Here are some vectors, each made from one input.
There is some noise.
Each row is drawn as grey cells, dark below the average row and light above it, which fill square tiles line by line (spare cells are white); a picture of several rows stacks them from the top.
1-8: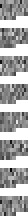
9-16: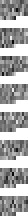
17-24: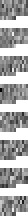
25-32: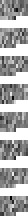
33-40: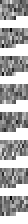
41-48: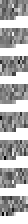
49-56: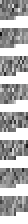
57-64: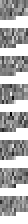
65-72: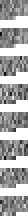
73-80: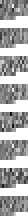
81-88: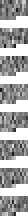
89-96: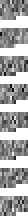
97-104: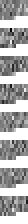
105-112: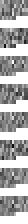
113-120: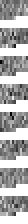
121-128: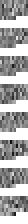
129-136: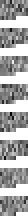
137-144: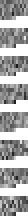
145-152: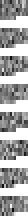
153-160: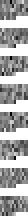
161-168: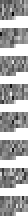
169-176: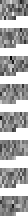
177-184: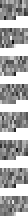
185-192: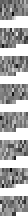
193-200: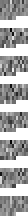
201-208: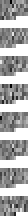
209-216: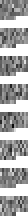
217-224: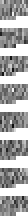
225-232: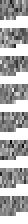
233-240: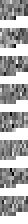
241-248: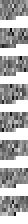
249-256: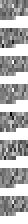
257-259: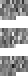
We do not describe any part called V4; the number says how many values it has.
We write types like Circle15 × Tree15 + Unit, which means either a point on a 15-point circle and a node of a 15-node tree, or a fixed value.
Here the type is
((Label5 + Line5) × Tree9 + List2(V4)) × Tree10.
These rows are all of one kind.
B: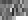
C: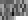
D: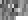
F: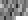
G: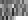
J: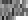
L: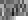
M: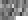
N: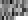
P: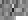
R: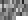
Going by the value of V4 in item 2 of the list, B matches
D, F and P.
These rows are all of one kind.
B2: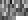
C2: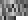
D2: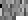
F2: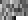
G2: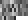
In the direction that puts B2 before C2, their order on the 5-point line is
F2, B2, D2, G2, C2.
